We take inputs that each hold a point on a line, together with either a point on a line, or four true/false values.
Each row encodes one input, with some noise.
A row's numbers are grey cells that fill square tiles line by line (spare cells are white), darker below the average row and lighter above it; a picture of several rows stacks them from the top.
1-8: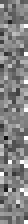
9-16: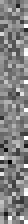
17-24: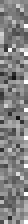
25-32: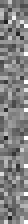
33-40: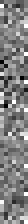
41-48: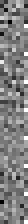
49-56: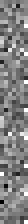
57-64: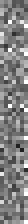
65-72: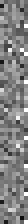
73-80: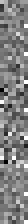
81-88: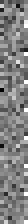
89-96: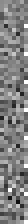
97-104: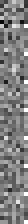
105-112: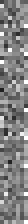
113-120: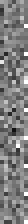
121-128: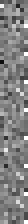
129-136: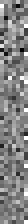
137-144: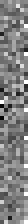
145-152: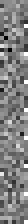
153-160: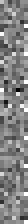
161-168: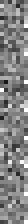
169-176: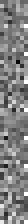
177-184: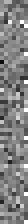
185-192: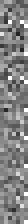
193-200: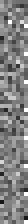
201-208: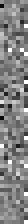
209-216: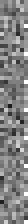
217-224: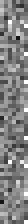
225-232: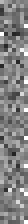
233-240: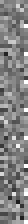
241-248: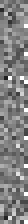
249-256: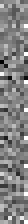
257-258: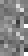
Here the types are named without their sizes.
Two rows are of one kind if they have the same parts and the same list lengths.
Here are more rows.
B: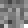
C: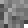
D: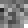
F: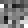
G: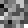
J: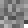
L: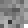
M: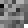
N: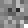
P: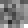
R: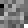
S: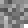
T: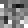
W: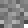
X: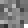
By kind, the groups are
B, C, D, G, J, L, M, N, P, R, S, W, X
F, T

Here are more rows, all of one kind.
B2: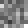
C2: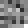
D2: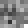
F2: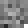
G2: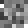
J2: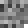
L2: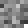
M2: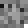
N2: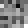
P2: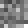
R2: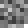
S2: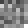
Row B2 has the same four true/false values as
L2 and S2.
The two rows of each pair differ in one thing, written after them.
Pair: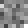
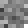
one of the four true/false values
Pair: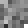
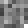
one of the four true/false values
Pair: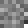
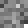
the place on the line
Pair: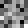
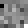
the place on the line
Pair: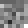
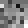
one of the four true/false values
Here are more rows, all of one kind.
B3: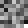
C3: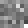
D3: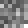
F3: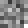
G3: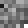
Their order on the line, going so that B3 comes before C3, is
B3, G3, C3, F3, D3.
